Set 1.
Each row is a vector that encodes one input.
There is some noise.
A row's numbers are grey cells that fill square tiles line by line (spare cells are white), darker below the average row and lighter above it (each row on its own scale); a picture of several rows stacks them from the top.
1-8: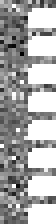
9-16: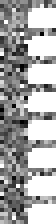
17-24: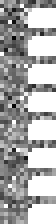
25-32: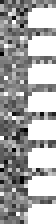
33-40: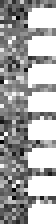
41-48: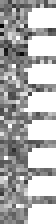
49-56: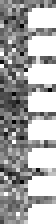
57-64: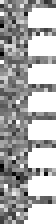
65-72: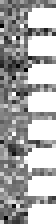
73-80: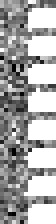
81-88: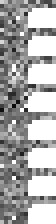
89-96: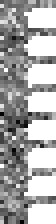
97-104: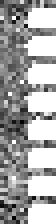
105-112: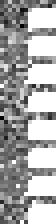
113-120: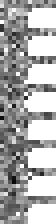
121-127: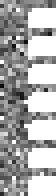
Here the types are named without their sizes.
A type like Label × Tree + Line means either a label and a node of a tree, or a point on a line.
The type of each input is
Label.
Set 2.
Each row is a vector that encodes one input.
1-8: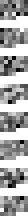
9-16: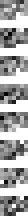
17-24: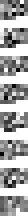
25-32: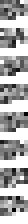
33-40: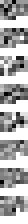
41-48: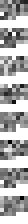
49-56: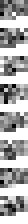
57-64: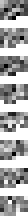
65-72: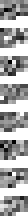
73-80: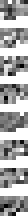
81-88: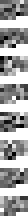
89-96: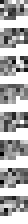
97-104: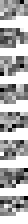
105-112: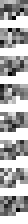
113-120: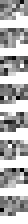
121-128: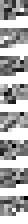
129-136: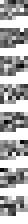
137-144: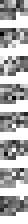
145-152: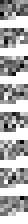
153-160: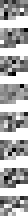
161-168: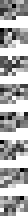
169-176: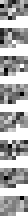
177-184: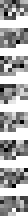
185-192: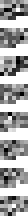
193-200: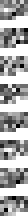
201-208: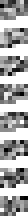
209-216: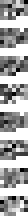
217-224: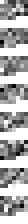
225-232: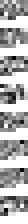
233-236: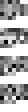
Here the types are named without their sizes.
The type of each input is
Bool × Bool × Bool × Bool × Bool.
